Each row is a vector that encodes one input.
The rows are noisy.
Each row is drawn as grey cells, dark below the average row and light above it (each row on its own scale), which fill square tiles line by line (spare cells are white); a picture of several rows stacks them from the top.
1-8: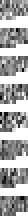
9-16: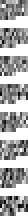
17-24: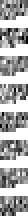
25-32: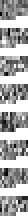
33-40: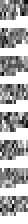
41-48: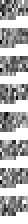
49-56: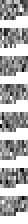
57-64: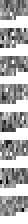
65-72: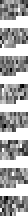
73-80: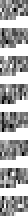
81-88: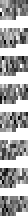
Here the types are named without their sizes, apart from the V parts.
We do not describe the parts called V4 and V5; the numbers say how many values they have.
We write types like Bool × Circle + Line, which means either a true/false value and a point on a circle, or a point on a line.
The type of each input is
Bool × (Line × Line + V5) × V4.
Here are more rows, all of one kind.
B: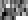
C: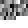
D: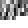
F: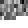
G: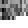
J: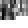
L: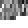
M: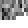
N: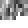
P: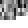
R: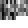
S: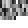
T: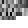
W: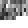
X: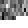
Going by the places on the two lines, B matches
D, N, P and W.
